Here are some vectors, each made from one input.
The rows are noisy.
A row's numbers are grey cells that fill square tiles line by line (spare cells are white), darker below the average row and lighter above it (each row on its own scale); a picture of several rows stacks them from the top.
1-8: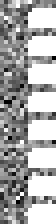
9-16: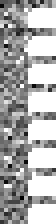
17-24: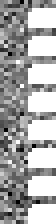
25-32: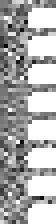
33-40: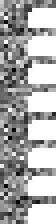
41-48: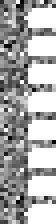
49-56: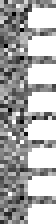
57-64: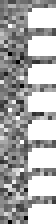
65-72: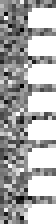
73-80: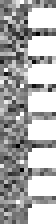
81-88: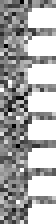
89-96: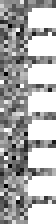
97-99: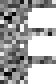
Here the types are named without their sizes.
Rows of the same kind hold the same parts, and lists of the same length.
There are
2 kinds of row.
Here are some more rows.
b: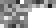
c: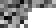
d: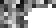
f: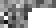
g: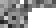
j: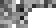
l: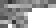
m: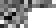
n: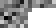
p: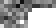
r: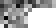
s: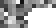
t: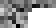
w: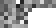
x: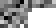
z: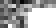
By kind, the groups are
b, f, g
c, d, j, l, m, n, p, r, s, t, w, x, z

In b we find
two labels.
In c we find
a label and a node of a tree.
